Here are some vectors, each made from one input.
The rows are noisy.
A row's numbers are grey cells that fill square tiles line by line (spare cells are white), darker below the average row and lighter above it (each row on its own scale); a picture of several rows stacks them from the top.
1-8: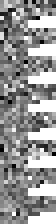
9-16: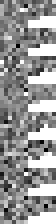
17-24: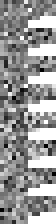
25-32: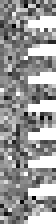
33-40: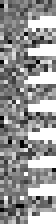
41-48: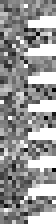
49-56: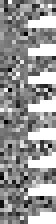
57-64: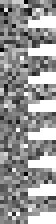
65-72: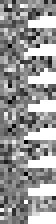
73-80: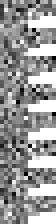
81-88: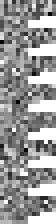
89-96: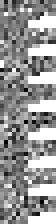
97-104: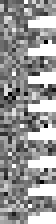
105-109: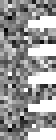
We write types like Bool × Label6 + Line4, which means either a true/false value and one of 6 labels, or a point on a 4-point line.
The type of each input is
(Circle6 + Label7) × Line10.
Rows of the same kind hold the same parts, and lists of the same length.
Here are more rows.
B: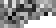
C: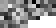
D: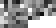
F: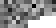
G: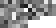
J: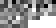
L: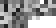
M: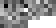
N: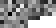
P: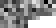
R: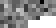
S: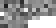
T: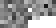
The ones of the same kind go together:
B, C, G, R
D, F, J, L, M, N, P, S, T

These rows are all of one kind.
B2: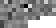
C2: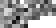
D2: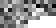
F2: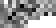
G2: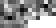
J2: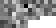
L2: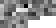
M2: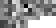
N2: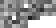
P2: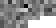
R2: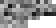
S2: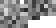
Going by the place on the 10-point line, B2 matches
J2, L2, M2 and P2.
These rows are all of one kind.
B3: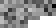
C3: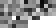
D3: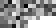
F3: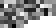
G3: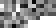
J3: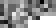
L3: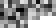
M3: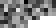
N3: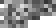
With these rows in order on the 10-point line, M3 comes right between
B3 and F3.
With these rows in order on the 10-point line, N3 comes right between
C3 and J3.
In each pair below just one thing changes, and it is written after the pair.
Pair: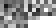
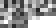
the place on the 10-point line
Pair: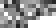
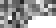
the place on the 10-point line
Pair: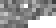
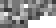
the place on the 6-point circle
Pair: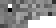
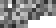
the place on the 10-point line
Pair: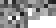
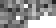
the place on the 6-point circle
